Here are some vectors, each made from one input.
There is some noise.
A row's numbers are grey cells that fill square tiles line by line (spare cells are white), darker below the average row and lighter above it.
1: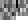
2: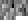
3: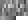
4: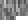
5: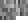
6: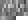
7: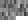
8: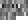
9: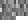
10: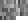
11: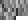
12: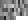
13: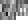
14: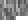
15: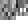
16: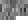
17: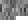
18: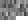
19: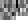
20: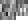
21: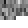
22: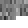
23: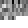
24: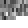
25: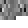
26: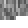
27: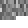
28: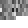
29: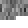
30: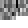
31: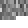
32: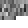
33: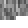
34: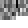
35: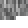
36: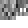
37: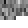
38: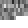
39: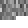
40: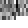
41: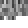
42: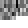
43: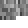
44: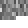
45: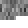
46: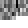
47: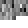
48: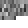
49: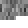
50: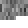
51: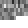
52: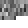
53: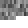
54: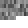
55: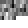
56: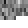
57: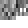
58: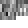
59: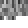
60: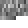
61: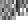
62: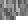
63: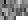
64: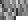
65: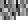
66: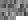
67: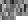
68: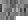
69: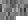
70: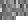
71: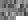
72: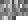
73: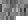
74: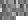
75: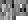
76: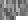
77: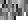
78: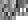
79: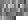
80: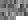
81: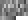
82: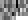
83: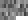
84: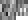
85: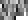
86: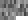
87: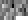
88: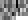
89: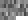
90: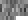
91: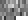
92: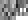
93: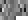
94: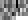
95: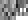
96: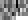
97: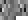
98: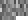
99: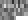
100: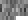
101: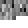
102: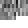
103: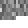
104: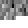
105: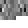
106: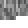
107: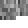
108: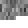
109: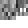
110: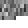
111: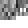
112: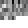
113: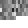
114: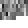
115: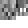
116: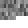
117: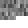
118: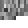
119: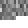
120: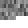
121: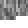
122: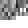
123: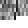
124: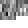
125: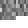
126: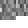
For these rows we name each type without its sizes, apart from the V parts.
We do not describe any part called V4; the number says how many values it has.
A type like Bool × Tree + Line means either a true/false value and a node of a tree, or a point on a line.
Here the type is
Bool × Line × V4.
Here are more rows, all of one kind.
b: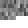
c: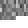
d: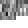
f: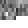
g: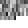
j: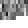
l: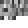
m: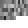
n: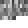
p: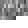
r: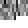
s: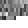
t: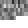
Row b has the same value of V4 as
c, d and j.
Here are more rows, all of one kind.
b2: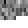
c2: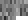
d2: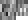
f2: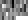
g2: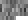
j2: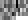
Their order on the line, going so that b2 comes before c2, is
j2, d2, b2, c2, g2, f2.
